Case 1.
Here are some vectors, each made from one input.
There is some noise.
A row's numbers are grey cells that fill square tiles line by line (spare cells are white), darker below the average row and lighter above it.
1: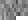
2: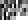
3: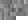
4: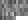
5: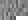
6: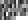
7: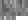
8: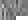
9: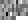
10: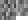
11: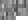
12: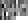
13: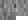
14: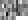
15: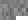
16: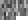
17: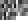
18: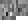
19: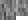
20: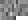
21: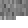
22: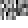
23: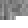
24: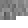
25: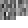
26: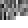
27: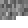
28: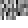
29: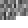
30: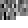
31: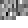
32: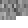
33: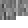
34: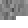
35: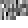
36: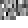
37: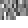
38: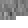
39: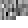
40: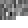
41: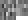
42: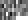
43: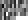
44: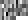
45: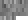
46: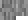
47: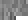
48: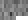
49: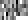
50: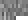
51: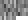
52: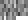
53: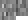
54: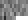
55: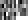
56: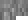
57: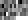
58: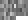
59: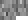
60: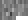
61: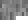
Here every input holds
a point on a 4-point line, together with either a fixed value, or four true/false values.
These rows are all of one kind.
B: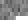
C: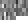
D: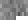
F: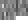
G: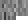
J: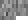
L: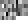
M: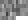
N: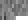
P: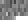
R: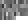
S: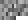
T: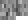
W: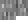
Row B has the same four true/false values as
L, M, N and T.
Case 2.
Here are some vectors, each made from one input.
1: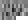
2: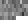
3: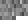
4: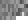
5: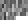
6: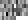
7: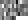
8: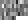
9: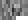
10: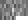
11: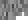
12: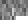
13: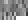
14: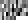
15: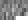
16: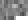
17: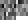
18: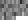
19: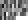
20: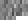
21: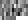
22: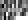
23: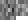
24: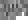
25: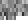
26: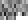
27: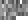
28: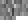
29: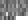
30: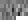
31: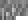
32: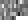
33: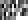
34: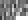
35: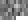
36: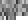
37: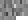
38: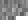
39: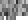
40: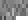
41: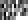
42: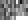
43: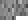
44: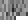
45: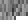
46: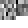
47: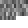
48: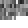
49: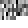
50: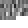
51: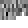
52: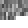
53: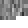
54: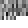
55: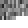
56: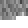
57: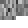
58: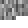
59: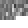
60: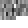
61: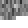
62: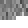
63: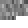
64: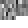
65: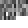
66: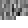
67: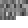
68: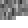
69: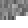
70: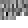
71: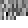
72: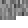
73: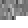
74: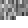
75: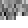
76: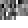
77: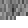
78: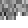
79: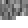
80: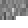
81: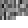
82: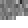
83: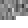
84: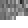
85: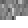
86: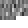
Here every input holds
either a point on a 9-point circle and a true/false value, or a fixed value.
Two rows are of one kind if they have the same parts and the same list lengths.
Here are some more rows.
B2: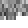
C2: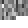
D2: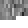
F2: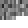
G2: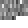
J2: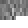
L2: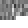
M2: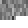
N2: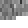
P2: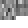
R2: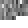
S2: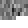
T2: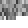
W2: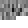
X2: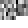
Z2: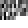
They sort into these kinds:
B2, T2
C2, D2, F2, G2, J2, L2, M2, N2, P2, R2, S2, W2, X2, Z2

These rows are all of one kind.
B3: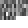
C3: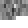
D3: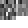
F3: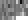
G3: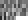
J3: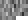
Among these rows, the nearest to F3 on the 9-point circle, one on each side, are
G3 and J3.
